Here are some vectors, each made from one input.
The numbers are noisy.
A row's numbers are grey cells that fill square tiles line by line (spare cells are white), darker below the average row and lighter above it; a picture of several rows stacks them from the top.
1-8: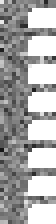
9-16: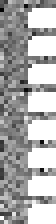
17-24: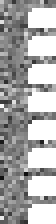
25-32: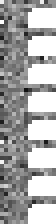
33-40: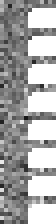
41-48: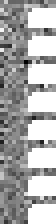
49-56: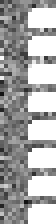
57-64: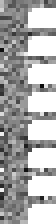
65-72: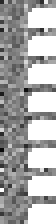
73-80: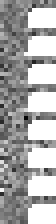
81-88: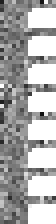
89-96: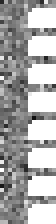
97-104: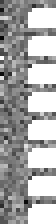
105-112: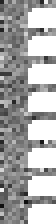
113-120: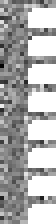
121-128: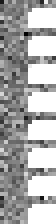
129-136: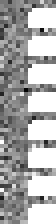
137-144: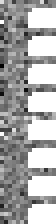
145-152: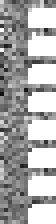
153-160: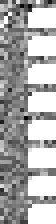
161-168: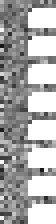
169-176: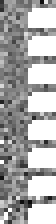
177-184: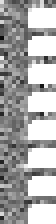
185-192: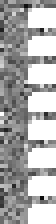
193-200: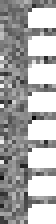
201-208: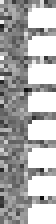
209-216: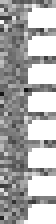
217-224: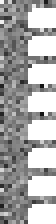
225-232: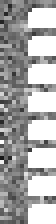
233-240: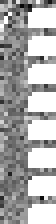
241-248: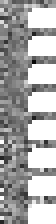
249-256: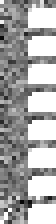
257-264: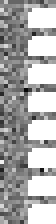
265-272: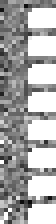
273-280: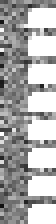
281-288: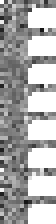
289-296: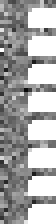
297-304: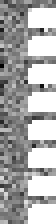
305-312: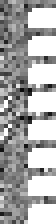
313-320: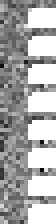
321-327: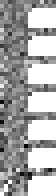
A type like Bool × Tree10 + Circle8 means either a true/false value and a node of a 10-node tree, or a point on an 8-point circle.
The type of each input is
List3(Line9).
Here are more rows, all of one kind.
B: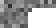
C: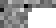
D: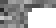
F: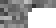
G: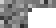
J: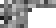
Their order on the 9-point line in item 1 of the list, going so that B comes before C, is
J, G, B, F, D, C.
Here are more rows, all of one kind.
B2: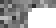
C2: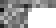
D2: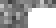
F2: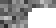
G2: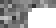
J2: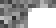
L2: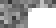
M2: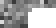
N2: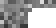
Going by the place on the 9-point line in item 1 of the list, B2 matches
F2, G2 and J2.
